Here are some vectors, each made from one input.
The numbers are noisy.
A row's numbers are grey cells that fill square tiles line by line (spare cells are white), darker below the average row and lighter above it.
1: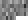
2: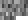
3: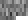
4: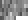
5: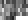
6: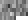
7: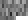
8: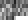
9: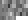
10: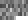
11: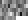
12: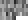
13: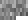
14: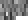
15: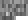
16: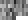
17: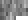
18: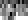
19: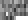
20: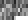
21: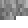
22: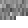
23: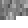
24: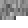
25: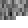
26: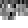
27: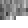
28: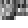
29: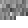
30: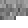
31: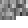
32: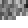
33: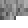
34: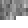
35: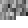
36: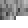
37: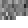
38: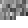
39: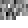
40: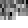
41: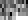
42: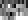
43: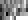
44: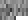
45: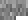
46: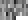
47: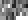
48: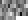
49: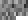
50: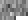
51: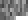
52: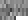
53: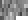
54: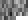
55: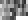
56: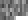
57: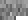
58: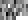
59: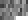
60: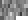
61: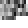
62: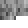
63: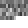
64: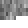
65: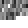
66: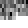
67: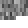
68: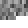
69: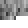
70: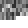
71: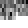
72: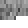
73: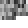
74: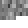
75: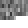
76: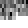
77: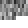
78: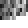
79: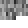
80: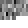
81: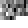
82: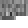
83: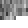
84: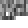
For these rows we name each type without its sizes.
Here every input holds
a true/false value, together with a list of points on a line.
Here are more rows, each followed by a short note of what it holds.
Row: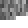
a true/false value, together with a list of two items
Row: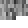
a true/false value, together with a list of one item
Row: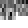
a true/false value, together with the empty list
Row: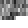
a true/false value, together with a list of two items
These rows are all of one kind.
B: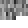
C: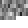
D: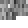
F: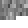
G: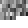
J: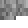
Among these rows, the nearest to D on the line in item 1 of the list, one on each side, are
G and J.
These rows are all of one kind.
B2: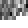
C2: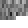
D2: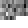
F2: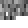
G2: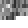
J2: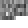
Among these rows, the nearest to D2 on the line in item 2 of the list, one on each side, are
G2 and J2.
